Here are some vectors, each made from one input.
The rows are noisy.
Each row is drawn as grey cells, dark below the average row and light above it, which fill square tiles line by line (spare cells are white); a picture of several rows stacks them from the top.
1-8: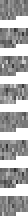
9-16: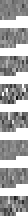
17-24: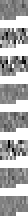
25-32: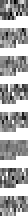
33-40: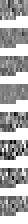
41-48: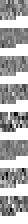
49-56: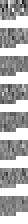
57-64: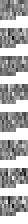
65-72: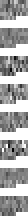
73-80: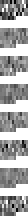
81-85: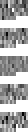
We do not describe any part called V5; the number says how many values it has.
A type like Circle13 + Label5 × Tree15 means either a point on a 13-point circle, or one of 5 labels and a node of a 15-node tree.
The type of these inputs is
Line6 × (Line6 + V5).
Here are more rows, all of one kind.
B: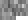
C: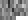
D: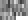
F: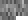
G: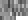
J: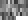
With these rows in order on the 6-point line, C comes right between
B and G.
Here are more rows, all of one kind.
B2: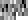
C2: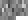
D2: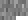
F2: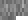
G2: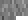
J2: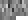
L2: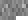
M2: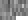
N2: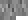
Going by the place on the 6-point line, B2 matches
G2 and L2.
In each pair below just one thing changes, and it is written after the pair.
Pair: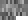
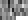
the value of V5
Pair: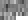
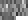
the value of V5
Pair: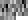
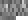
the place on the 6-point line
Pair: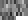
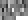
the place on the 6-point line
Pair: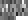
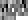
the value of V5
